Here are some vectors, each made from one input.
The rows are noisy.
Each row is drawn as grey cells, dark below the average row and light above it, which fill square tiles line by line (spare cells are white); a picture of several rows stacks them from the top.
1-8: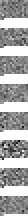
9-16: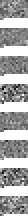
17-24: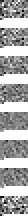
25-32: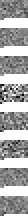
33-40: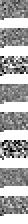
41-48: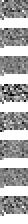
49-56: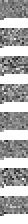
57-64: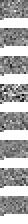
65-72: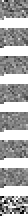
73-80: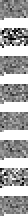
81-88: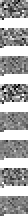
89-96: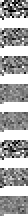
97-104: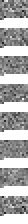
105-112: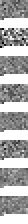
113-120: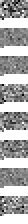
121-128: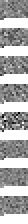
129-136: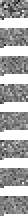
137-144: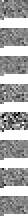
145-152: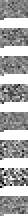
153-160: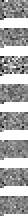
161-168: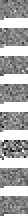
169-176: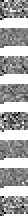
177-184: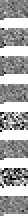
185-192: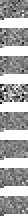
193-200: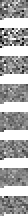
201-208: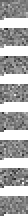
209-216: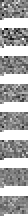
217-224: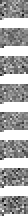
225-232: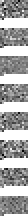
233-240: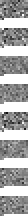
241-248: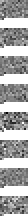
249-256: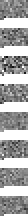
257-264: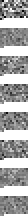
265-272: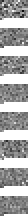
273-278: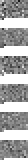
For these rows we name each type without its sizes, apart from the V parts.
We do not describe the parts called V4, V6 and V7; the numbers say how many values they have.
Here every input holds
a value of V7, together with either a point on each of two circles, or a true/false value, a value of V4 and a value of V6.
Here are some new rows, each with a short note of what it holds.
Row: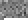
a true/false value, a value of V4, a value of V6 and a value of V7
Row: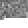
a point on each of two circles and a value of V7
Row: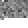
a point on each of two circles and a value of V7
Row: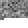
a true/false value, a value of V4, a value of V6 and a value of V7
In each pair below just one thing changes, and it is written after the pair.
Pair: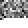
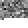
the true/false value
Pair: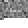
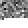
the value of V6
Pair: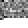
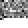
the value of V6
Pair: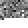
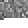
the value of V6
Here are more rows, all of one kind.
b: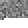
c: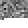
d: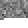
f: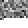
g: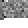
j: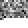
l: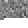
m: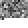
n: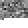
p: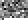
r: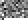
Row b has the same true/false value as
f, g, l and m.
